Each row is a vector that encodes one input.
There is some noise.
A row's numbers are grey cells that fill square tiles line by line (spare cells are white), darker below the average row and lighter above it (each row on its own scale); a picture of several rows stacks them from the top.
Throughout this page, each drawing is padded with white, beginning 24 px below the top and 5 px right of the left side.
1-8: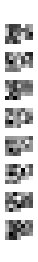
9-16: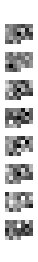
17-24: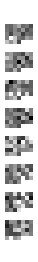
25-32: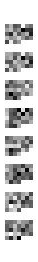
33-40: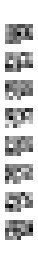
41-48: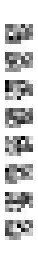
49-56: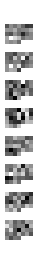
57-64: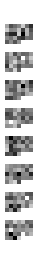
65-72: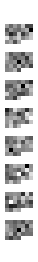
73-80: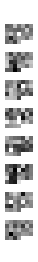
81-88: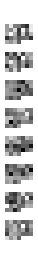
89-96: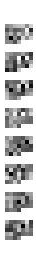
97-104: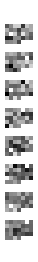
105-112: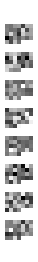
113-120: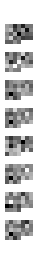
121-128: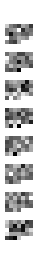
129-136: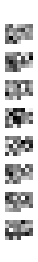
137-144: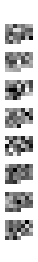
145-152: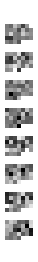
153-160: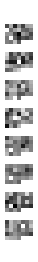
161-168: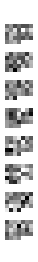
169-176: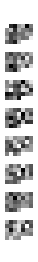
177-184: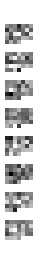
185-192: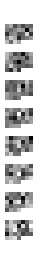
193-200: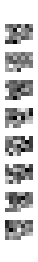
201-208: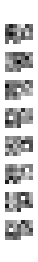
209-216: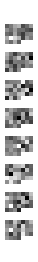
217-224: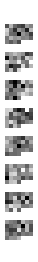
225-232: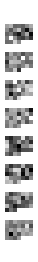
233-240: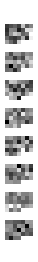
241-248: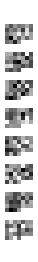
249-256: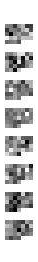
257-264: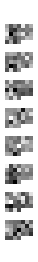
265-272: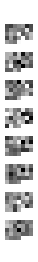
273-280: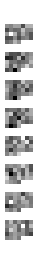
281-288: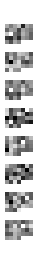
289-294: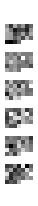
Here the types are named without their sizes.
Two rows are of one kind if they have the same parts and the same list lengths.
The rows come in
2 kinds.
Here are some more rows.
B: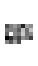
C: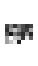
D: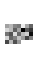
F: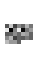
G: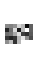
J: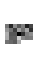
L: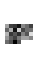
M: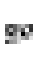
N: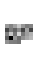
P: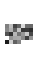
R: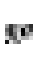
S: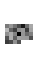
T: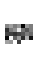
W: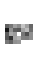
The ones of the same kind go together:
B, C, F, G, J, L, M, N, R, S, T, W
D, P

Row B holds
a point on a circle and a true/false value.
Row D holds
a fixed value.
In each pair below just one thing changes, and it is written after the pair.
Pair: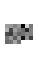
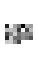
the place on the circle
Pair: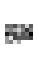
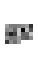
the true/false value
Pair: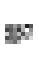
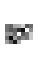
the place on the circle
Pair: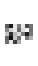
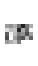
the true/false value
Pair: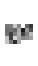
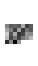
the place on the circle
